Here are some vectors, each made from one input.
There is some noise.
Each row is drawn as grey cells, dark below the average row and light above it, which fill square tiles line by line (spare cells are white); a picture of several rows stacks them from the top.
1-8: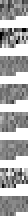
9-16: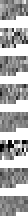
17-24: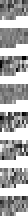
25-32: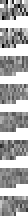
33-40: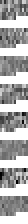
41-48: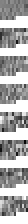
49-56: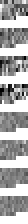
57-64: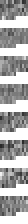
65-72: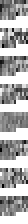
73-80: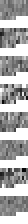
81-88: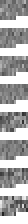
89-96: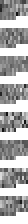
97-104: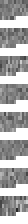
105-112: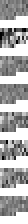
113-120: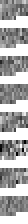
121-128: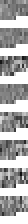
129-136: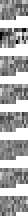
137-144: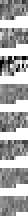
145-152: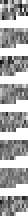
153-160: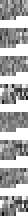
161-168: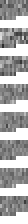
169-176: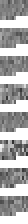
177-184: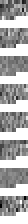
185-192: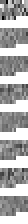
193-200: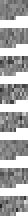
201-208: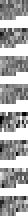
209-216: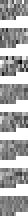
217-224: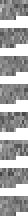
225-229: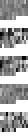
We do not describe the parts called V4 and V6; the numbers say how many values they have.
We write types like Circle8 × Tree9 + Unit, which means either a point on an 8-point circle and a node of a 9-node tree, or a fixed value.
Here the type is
List3(Line5) + V4 × V6.
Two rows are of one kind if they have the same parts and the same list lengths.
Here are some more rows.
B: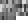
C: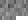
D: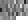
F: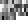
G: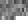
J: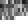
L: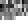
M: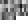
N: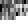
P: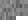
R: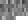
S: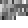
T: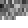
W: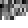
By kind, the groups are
B, J, S, W
C, G
D, N
F, L, P, R
M, T

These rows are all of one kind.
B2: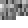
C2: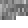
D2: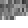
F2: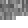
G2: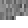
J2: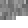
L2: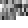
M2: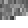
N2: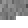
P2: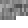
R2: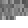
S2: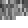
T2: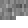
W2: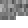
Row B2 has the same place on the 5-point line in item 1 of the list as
D2, M2, N2 and W2.
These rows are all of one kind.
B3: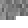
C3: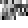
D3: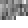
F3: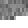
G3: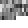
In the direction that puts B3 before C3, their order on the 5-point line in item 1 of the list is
F3, B3, G3, C3, D3.
